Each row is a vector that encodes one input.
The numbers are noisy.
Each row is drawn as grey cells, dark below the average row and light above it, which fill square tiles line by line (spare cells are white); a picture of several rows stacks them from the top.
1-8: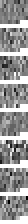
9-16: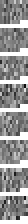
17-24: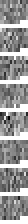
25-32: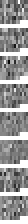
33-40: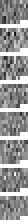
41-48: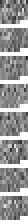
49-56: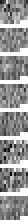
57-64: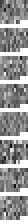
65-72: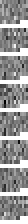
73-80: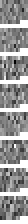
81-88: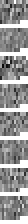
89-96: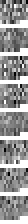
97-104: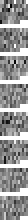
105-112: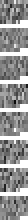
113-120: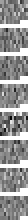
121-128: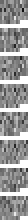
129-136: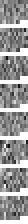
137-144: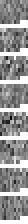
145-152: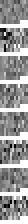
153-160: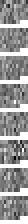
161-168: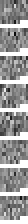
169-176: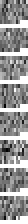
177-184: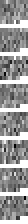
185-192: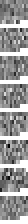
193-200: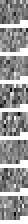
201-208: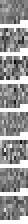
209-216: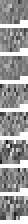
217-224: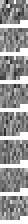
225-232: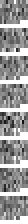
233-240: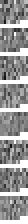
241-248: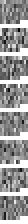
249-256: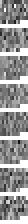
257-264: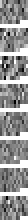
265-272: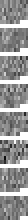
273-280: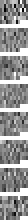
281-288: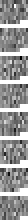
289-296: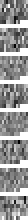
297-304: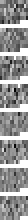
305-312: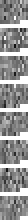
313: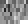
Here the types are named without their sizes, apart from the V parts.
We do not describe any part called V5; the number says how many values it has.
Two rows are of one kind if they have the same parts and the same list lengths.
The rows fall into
4 kinds.
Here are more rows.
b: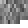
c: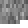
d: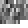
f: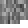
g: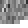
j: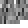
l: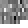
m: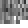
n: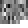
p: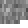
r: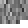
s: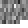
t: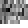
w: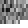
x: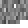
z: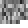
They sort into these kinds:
b, d, f, g, n, r
c, j, x
l, p, s
m, t, w, z

